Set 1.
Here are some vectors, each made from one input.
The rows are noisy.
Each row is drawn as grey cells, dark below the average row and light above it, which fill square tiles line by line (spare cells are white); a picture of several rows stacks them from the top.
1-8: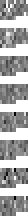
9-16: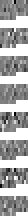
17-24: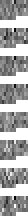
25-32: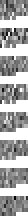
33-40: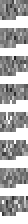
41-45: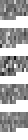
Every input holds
a point on a 5-point line.
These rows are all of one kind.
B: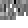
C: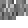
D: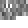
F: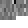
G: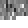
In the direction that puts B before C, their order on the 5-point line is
B, F, G, D, C.
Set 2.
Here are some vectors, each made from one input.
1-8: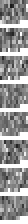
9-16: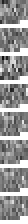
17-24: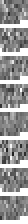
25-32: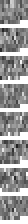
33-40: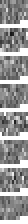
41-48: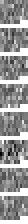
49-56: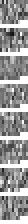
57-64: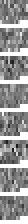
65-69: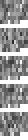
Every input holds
a point on a 9-point line.
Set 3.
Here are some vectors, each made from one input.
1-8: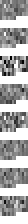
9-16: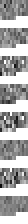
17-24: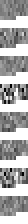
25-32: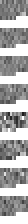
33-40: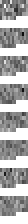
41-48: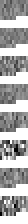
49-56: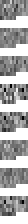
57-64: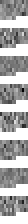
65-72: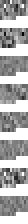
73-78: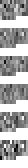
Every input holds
a point on a 9-point circle.
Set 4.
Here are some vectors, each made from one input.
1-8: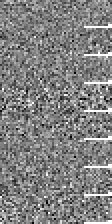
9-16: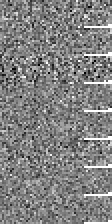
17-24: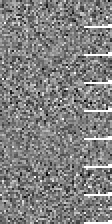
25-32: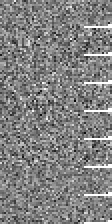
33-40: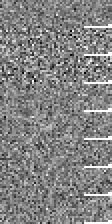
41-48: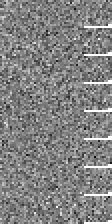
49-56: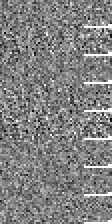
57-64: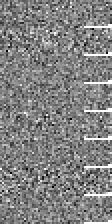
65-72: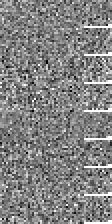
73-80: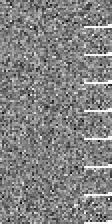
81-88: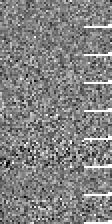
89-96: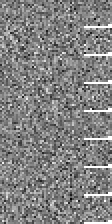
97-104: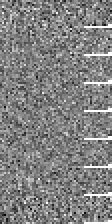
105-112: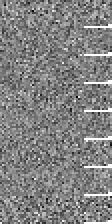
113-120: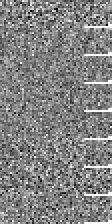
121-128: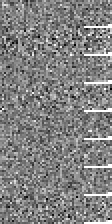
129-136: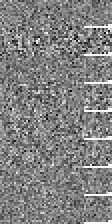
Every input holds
a point on a 15-point circle.
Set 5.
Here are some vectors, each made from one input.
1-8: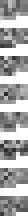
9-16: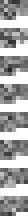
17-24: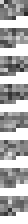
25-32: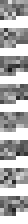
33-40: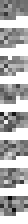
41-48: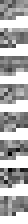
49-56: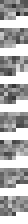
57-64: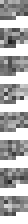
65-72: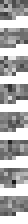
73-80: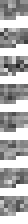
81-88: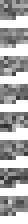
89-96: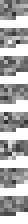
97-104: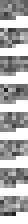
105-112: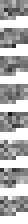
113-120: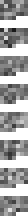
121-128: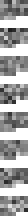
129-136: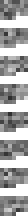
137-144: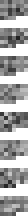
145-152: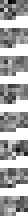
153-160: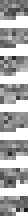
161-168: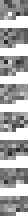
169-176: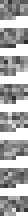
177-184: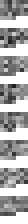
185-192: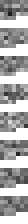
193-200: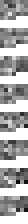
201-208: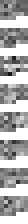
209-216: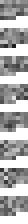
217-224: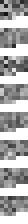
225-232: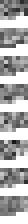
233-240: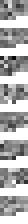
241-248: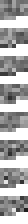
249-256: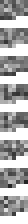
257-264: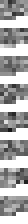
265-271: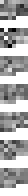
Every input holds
a point on a 20-point circle.
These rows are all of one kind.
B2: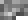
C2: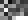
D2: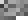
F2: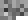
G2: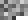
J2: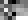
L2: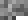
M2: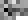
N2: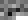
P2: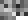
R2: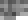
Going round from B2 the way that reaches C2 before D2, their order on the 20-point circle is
B2, G2, F2, M2, R2, N2, J2, C2, L2, P2, D2.
